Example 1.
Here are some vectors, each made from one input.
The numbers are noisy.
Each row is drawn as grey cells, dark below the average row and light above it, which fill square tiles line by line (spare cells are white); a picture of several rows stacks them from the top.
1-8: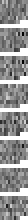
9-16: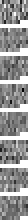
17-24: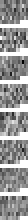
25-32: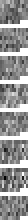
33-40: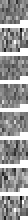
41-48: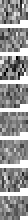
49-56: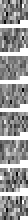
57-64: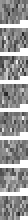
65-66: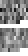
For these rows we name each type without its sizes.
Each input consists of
either a fixed value, or four true/false values.
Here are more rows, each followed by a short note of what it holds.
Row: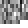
a fixed value
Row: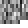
a fixed value
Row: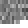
four true/false values
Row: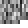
a fixed value
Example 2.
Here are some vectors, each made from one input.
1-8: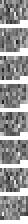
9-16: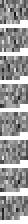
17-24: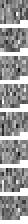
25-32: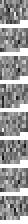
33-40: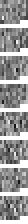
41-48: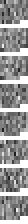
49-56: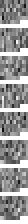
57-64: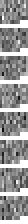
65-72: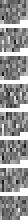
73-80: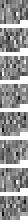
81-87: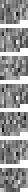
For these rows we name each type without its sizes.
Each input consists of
four true/false values.
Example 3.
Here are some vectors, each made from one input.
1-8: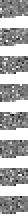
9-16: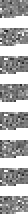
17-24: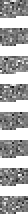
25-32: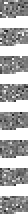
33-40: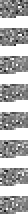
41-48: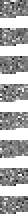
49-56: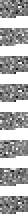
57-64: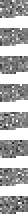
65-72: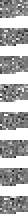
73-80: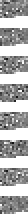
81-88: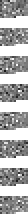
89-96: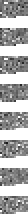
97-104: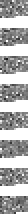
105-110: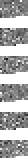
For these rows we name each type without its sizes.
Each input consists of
four true/false values.
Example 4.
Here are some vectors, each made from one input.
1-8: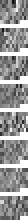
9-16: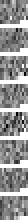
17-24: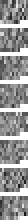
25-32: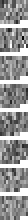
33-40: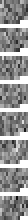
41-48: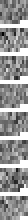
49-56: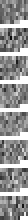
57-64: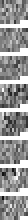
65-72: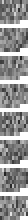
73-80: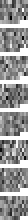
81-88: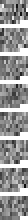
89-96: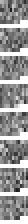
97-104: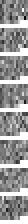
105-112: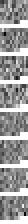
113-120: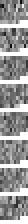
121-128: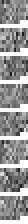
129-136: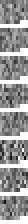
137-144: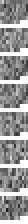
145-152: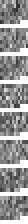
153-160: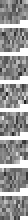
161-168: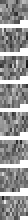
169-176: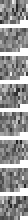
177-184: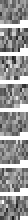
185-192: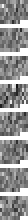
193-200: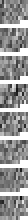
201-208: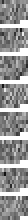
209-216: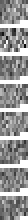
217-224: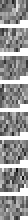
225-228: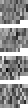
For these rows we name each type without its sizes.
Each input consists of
four true/false values.
